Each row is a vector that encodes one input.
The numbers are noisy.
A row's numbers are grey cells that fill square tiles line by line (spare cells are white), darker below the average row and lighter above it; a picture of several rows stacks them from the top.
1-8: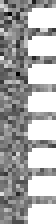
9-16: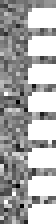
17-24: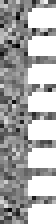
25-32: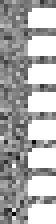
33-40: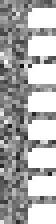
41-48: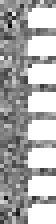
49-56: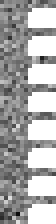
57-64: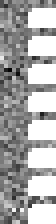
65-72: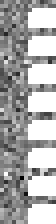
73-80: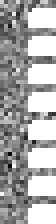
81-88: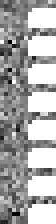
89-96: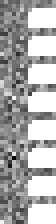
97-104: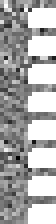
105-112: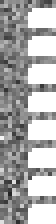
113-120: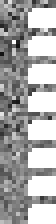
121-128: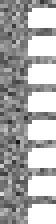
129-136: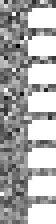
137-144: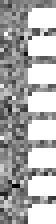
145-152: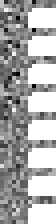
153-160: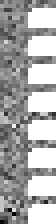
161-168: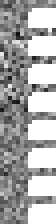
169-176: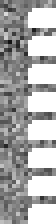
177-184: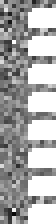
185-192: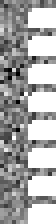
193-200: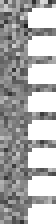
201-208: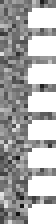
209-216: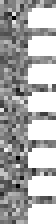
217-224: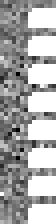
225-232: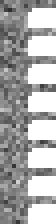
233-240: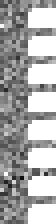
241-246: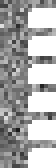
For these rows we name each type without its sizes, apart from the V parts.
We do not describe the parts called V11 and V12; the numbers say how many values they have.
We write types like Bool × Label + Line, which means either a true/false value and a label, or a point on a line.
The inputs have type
List(Line) + V11 × V12.
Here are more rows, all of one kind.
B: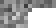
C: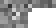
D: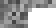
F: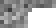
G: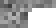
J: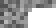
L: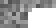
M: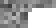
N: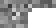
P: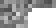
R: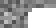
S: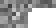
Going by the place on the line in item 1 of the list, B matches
C, N, P and S.
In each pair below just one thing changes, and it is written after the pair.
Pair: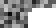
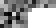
the value of V11
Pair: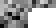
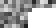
the value of V12
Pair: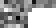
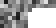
the value of V12
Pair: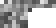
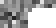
the value of V12
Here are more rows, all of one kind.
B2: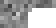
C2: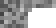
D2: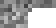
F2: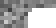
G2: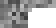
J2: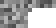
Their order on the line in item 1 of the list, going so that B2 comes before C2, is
J2, D2, B2, F2, C2, G2.
